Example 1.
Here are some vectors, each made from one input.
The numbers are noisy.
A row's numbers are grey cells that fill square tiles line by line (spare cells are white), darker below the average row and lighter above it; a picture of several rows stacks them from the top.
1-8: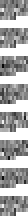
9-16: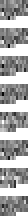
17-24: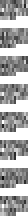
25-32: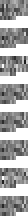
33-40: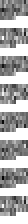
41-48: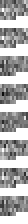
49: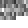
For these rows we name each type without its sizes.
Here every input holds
a label and a true/false value.
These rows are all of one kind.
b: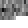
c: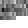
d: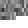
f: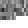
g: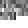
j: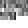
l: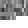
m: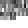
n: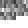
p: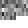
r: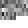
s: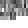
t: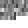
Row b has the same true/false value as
c, d, f and l.
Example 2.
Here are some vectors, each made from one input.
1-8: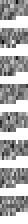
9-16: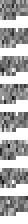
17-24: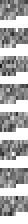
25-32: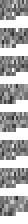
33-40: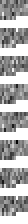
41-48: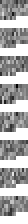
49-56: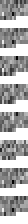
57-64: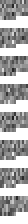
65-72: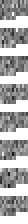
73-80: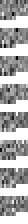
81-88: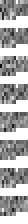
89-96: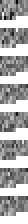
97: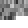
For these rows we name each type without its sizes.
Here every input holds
a point on a circle and a true/false value.
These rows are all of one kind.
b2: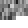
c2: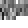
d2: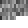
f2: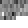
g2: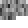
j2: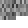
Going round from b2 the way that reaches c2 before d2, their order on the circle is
b2, g2, c2, j2, f2, d2.
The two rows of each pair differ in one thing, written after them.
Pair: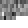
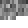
the true/false value
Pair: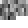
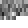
the true/false value
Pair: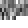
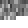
the place on the circle
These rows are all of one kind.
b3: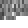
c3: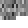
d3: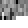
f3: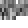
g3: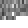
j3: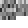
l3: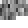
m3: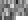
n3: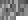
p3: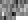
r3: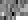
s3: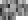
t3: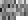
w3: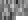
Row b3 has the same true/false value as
f3, g3 and n3.
